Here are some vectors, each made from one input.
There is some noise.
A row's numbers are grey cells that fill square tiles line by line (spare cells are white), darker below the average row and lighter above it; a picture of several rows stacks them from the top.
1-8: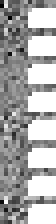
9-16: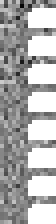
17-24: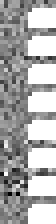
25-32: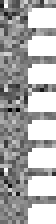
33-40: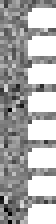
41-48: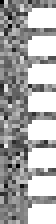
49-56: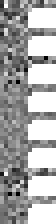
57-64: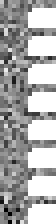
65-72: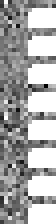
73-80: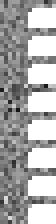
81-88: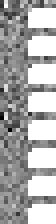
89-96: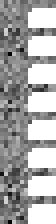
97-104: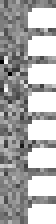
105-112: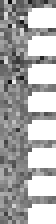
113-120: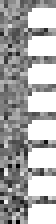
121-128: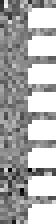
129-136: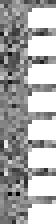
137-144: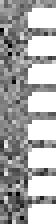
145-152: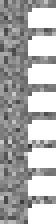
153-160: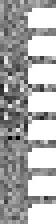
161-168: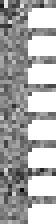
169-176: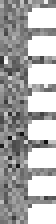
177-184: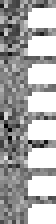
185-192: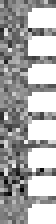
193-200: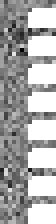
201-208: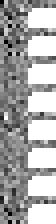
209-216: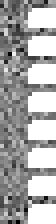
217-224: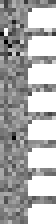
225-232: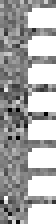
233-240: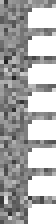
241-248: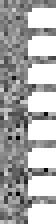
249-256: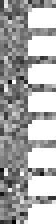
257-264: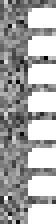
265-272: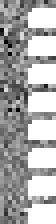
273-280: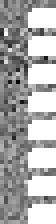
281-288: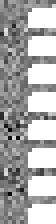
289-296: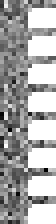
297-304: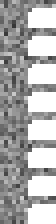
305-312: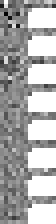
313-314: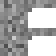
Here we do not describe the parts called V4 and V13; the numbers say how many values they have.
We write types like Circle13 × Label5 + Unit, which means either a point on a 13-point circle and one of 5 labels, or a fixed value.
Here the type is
Bool × V4 × V13 + Tree9.
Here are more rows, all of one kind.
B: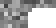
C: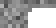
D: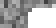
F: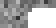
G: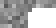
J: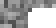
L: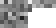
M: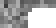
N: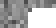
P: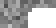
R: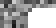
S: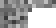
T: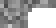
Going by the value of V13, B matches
G, P, S and T.
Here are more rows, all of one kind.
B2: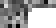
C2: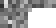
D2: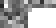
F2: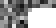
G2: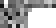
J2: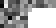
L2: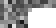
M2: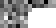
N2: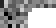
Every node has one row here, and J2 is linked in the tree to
D2.
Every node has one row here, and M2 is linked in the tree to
B2 and C2.
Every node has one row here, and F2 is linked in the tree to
L2.
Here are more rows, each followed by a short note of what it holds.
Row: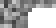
a true/false value, a value of V4 and a value of V13
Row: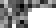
a node of a 9-node tree
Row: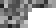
a node of a 9-node tree
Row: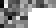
a node of a 9-node tree
